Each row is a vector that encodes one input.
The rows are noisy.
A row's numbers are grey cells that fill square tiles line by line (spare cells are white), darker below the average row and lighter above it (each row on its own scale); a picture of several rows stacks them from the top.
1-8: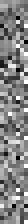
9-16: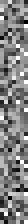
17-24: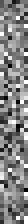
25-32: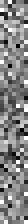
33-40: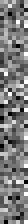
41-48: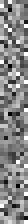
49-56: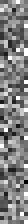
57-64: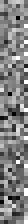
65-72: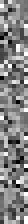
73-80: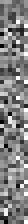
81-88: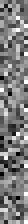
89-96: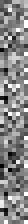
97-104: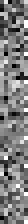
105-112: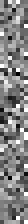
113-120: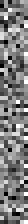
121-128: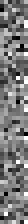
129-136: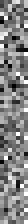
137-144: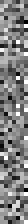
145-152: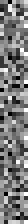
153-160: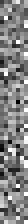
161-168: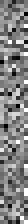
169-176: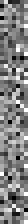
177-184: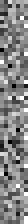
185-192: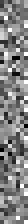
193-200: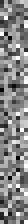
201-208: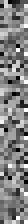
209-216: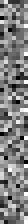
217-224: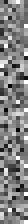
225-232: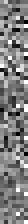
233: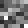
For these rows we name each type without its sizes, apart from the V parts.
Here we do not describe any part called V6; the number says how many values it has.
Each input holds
a point on a line and a value of V6, together with either a fixed value, or four true/false values.
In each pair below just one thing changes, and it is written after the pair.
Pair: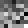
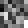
the value of V6
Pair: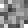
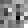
the value of V6
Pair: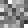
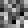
the value of V6
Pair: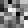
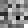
the place on the line
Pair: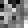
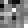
the place on the line
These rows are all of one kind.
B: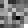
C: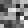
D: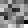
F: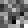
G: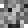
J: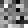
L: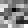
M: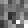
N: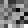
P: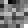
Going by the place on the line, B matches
G and J.
